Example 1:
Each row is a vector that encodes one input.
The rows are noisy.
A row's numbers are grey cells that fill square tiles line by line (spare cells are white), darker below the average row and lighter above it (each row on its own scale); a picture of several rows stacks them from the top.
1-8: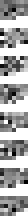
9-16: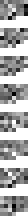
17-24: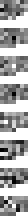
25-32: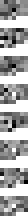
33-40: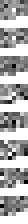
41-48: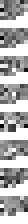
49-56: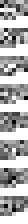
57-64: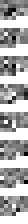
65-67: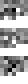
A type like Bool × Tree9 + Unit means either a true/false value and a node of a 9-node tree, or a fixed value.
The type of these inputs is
Bool × Bool × Bool.
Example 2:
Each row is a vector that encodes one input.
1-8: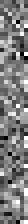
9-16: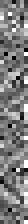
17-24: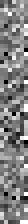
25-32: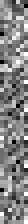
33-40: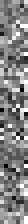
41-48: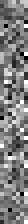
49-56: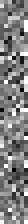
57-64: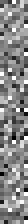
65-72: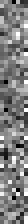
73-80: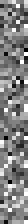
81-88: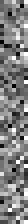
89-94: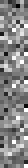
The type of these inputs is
Bool × Bool × Bool.
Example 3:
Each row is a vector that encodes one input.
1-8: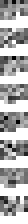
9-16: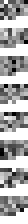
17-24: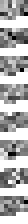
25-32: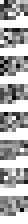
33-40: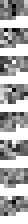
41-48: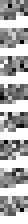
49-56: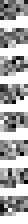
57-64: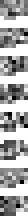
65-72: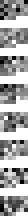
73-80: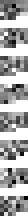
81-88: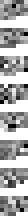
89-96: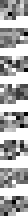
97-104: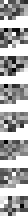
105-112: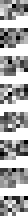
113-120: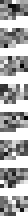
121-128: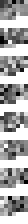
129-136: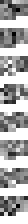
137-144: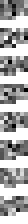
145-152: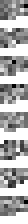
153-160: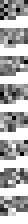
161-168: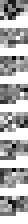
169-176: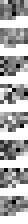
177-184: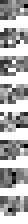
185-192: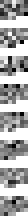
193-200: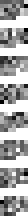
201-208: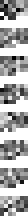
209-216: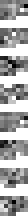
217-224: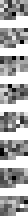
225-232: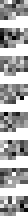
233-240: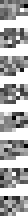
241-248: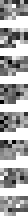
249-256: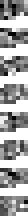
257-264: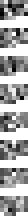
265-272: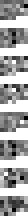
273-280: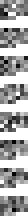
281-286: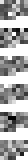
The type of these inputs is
Label12.
